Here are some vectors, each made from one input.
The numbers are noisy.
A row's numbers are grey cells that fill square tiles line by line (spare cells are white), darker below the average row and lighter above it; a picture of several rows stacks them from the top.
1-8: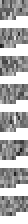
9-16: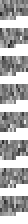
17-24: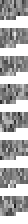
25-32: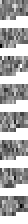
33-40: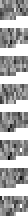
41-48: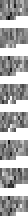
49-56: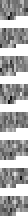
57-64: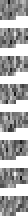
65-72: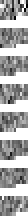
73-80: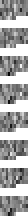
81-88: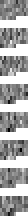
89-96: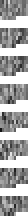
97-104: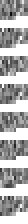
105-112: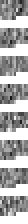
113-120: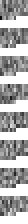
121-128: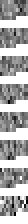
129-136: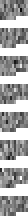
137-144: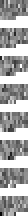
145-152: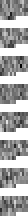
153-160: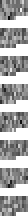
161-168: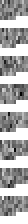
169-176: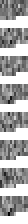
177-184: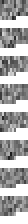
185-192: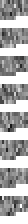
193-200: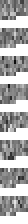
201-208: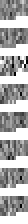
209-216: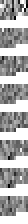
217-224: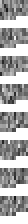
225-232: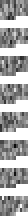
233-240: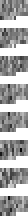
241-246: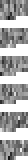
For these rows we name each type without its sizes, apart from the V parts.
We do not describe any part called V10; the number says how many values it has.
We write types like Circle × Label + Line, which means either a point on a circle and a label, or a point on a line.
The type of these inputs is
List(Bool × V10).
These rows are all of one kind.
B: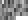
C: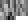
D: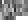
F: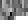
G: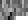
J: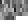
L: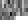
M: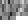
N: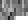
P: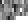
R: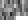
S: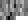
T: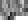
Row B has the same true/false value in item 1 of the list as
L, M and R.
